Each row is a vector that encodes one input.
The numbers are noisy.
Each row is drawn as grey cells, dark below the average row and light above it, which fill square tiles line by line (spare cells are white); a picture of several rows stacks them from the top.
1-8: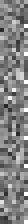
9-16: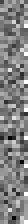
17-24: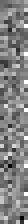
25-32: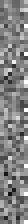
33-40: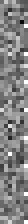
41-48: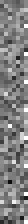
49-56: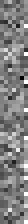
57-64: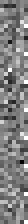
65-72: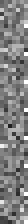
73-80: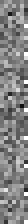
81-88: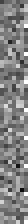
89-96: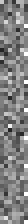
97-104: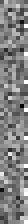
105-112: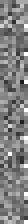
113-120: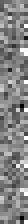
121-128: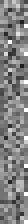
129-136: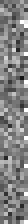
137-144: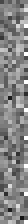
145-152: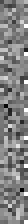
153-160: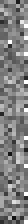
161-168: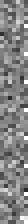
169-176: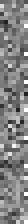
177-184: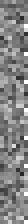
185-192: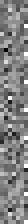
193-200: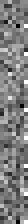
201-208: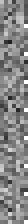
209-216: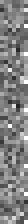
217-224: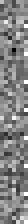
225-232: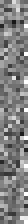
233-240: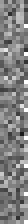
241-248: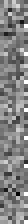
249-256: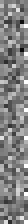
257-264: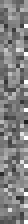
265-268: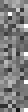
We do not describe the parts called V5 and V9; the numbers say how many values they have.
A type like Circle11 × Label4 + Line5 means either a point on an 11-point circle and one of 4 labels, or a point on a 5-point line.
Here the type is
(Bool × Circle8 + V9) × (Line7 + V5).
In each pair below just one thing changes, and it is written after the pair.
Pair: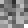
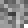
the true/false value
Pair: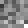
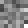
the true/false value
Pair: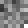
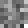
the place on the 7-point line
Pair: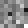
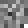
the true/false value
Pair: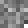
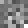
the true/false value
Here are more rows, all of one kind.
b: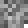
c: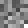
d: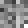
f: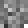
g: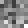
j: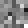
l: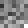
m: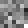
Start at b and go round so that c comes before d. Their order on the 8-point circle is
b, f, c, l, g, d, j, m.
